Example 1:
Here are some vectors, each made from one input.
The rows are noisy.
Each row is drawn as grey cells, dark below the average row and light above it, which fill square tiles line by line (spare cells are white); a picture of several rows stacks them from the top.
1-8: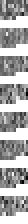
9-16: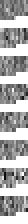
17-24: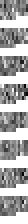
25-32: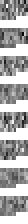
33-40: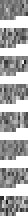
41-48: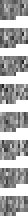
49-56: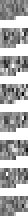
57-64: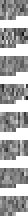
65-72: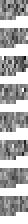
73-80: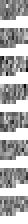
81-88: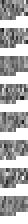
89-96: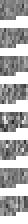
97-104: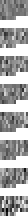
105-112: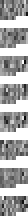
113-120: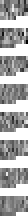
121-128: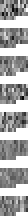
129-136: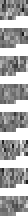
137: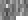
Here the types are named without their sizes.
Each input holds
either two labels, or a point on a line.
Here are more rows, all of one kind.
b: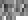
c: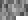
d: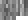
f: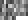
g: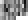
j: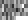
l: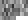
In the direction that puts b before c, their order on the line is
j, b, c, f, g, d, l.
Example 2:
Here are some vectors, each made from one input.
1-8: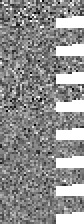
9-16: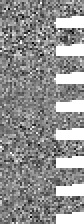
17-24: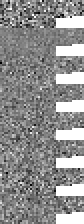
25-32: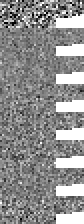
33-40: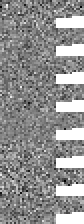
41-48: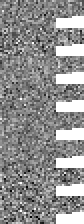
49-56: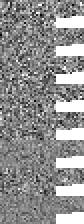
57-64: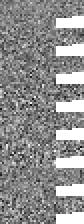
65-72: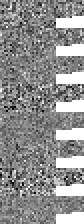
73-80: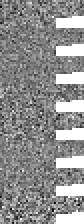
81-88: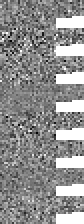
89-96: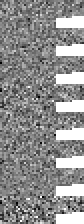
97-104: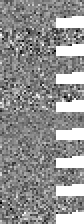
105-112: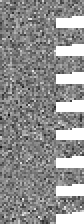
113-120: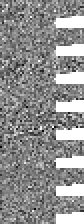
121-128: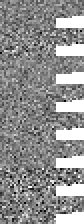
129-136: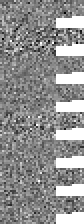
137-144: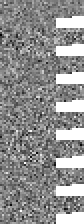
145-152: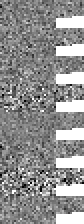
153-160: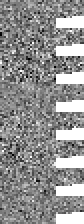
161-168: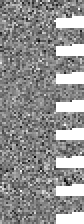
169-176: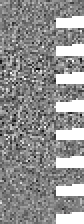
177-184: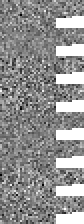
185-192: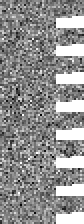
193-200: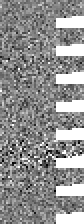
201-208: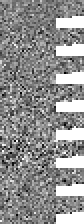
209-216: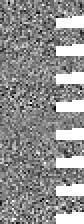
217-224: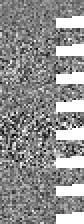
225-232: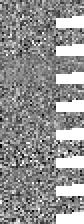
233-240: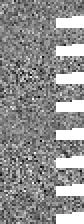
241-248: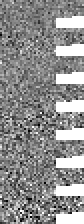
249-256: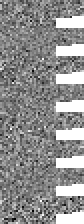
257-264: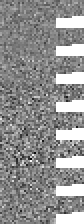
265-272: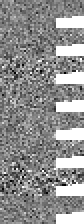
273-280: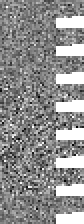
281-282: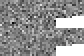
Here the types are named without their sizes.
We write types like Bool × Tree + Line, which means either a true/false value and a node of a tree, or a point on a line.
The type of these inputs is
(Bool × Bool × Bool × Bool + Unit) × (Circle + Line).
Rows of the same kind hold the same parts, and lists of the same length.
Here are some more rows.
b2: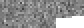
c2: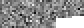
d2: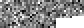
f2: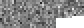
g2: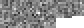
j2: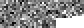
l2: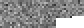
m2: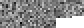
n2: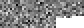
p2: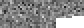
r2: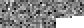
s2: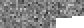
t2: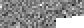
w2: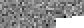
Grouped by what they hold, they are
b2, f2, j2
c2, m2, t2, w2
d2, n2, p2, r2
g2, l2, s2

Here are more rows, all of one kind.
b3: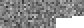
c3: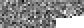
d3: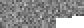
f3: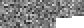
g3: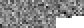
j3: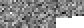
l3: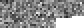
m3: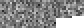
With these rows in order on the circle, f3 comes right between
b3 and m3.
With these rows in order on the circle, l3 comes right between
b3 and g3.
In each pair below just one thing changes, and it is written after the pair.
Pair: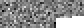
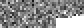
the place on the line
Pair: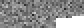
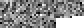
the place on the line
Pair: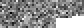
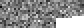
the place on the line
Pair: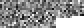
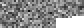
one of the four true/false values
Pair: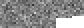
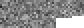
the place on the line
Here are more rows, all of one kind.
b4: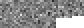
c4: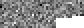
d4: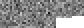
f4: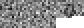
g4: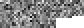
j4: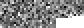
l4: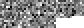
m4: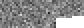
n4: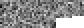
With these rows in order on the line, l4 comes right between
b4 and j4.
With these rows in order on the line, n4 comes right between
c4 and d4.
